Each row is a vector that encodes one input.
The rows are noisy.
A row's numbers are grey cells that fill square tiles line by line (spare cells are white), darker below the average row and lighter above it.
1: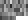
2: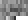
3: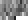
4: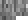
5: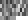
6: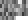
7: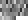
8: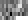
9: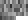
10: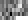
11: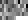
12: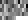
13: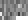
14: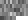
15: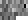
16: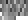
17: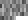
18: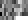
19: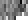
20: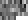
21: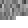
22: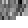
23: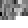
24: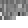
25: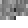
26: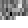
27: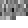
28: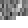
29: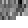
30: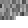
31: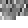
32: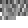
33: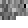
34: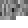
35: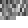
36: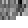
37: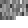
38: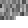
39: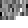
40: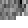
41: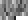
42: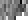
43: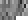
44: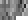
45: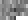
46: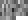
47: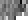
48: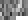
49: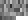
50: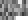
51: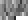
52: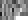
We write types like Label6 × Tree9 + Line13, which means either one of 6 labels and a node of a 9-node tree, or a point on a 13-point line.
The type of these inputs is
Tree7 × Tree7.
